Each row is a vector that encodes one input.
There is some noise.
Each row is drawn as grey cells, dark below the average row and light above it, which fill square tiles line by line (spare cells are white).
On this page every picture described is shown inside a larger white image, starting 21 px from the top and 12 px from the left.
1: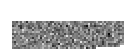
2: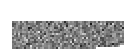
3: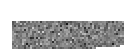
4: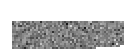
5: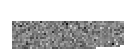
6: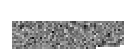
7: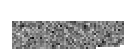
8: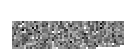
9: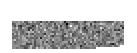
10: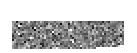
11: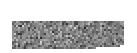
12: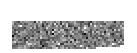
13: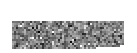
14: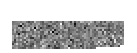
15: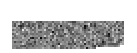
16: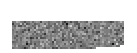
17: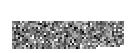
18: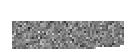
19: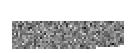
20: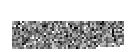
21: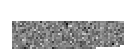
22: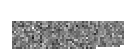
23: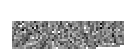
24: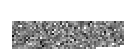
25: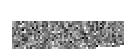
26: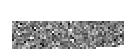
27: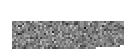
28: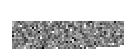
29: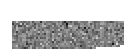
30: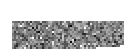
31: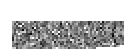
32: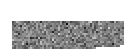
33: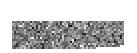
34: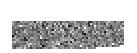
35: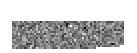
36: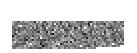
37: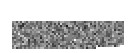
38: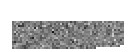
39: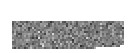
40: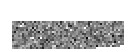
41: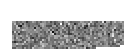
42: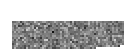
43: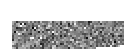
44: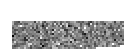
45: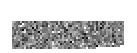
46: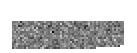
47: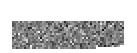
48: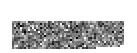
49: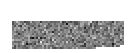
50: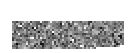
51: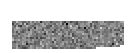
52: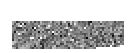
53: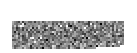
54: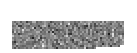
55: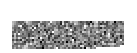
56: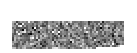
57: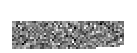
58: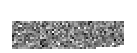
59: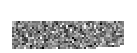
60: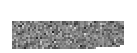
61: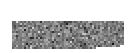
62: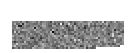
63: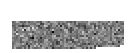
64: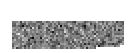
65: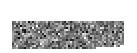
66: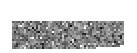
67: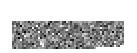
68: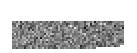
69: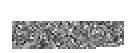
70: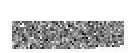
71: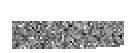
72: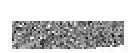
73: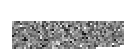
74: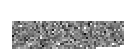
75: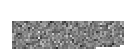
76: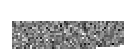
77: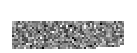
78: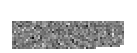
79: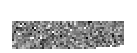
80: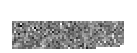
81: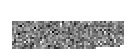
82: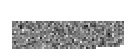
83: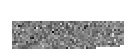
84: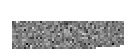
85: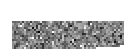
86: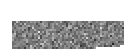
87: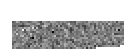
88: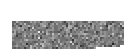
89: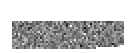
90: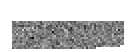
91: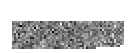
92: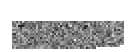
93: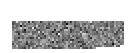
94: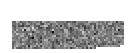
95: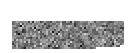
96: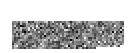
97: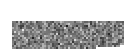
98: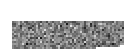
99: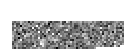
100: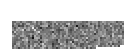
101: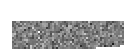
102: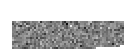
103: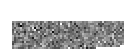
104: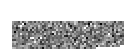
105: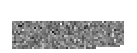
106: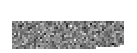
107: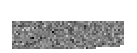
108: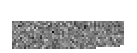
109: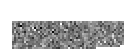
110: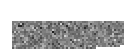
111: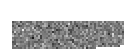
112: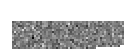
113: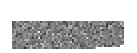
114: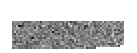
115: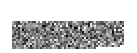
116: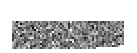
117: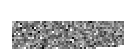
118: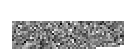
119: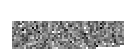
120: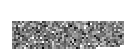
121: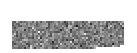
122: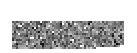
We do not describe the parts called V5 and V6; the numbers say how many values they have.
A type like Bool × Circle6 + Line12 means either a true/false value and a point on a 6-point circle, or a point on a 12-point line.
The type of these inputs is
(Bool × V5 + V6) × Line4.
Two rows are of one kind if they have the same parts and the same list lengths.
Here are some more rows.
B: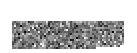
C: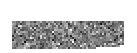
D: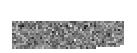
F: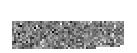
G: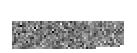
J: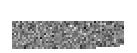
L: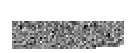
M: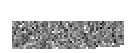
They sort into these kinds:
B, D, F, G, J, L
C, M

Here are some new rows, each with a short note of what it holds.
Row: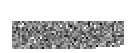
a point on a 4-point line and a value of V6
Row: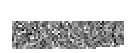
a point on a 4-point line and a value of V6
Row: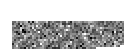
a point on a 4-point line, a true/false value and a value of V5
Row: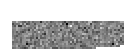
a point on a 4-point line, a true/false value and a value of V5
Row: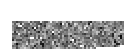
a point on a 4-point line and a value of V6
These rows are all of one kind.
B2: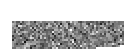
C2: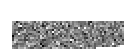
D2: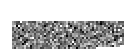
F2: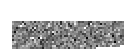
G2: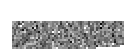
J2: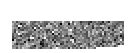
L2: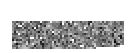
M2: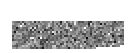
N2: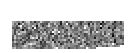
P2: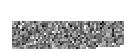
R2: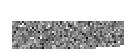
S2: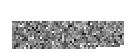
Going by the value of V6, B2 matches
D2 and J2.
